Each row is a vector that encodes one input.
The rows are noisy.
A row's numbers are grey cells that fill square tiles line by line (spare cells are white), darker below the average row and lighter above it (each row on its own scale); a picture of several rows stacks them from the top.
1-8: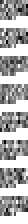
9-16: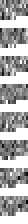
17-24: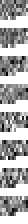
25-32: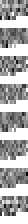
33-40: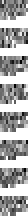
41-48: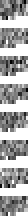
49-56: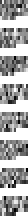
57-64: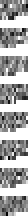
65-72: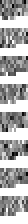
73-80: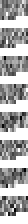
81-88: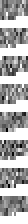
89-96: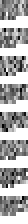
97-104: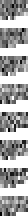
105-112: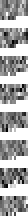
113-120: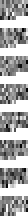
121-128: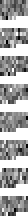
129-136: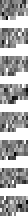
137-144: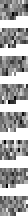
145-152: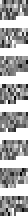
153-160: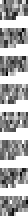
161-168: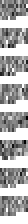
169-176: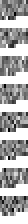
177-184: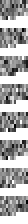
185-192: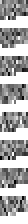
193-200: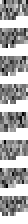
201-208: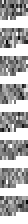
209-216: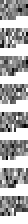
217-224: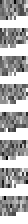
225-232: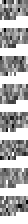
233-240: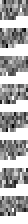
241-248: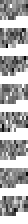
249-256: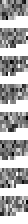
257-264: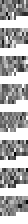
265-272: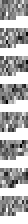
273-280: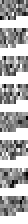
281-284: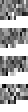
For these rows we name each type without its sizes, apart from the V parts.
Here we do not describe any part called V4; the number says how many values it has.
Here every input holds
a point on a line, together with either a point on a line, or a value of V4.
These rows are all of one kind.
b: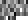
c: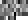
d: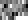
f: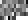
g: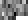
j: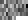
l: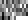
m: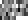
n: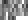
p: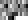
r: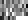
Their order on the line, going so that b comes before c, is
p, g, d, n, b, c, f, r, m, j, l.
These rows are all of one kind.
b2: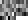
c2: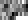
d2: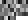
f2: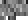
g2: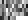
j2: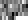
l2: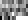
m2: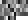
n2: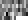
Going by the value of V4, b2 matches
d2, f2 and m2.
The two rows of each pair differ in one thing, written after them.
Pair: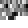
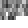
the value of V4
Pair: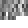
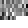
the place on the line
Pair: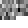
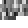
the place on the line
